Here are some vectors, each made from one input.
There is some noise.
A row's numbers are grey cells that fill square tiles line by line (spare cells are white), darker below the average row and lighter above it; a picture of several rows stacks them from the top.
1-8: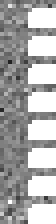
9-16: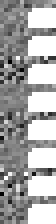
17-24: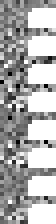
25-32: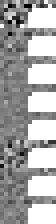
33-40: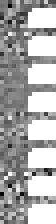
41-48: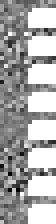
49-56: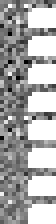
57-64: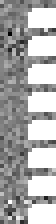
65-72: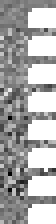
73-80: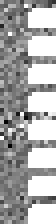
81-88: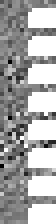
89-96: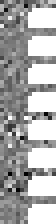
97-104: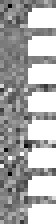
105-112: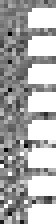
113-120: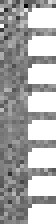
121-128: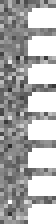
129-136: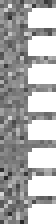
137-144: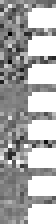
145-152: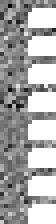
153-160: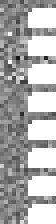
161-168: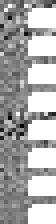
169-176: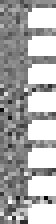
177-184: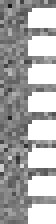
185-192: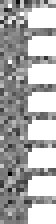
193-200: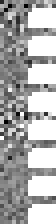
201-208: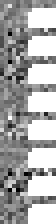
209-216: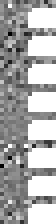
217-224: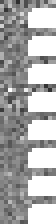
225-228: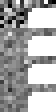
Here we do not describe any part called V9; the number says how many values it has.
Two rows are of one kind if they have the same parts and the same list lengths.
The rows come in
2 kinds.
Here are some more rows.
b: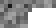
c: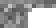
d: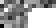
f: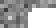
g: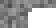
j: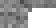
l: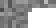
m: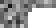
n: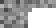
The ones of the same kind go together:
b, c, f, g, l, m, n
d, j

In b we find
a point on a 3-point line, a point on a 5-point line and four true/false values.
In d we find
a point on a 3-point line, a point on a 5-point line and a value of V9.
